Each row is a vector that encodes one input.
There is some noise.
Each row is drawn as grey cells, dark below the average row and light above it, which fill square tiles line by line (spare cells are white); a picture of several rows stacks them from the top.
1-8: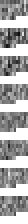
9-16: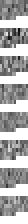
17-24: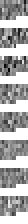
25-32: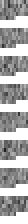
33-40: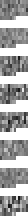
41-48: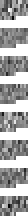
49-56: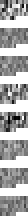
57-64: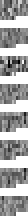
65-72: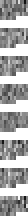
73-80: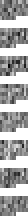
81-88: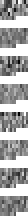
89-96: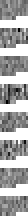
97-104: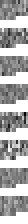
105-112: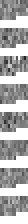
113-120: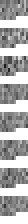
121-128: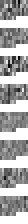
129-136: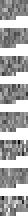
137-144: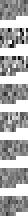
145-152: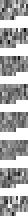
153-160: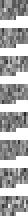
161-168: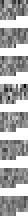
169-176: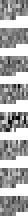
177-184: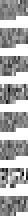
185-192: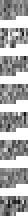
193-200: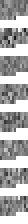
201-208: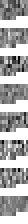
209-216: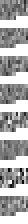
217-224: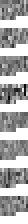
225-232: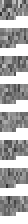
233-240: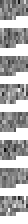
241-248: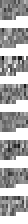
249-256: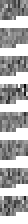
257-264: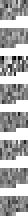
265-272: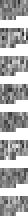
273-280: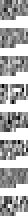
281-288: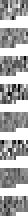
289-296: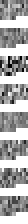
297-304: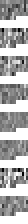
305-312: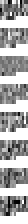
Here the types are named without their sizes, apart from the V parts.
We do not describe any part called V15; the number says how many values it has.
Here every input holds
a list of items, each a true/false value and a value of V15.
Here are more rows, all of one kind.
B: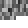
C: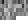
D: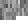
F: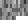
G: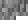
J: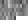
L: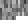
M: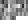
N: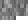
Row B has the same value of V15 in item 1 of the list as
F and G.
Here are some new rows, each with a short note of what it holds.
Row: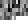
a list of two items
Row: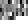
the empty list
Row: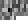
a list of one item
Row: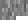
a list of one item
